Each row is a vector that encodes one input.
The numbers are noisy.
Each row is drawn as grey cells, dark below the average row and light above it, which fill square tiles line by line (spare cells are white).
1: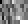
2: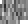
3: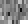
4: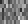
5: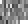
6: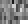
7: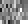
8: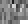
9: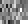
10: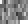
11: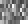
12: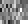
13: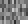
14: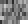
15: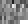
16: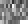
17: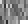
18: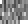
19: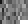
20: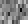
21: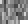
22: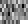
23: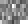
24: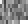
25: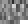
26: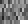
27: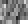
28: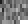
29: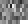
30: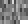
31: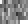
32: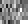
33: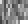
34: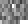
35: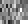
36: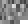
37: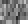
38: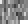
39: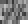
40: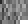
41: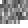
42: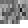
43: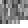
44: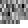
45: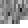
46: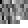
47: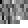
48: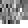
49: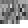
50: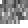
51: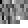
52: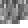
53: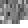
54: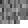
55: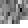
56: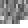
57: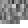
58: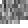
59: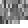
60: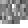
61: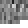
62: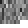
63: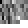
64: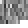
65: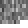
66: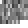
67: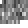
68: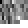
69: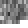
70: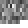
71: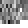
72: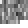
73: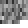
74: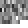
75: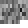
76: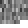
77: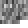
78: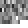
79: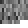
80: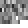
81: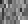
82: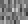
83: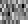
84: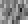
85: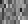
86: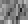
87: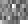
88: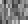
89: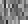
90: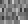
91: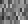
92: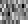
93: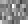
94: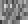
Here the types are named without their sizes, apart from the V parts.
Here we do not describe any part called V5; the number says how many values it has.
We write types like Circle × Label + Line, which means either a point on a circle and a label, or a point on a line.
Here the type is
Label × List(Bool × V5).
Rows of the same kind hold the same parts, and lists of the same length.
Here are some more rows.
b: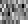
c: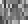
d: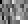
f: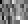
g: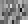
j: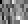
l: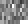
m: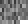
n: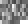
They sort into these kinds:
b, d, f, j
c, g
l, m, n

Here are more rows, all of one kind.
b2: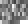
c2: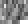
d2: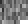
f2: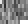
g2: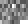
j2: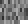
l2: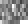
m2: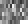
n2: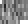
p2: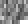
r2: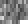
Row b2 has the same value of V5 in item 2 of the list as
d2, f2 and g2.
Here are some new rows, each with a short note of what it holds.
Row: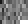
a label, together with a list of one item
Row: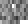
a label, together with a list of two items
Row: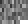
a label, together with a list of two items
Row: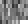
a label, together with a list of one item
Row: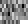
a label, together with the empty list
